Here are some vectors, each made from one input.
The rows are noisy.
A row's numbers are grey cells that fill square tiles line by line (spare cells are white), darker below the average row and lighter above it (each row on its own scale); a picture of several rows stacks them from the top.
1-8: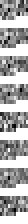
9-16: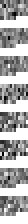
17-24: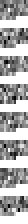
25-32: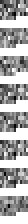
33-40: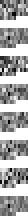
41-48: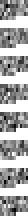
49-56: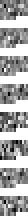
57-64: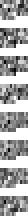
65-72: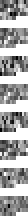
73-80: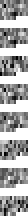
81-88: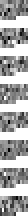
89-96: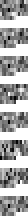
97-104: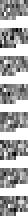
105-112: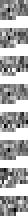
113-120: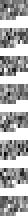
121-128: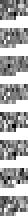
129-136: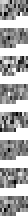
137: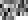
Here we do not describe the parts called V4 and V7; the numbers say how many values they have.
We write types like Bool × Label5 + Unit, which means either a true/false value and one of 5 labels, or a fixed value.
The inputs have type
Bool × (Label9 × V7 + V4) + Unit.
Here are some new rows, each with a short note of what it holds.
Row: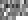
a true/false value and a value of V4
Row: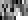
a fixed value
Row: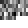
one of 9 labels, a true/false value and a value of V7
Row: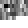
a true/false value and a value of V4
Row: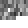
one of 9 labels, a true/false value and a value of V7
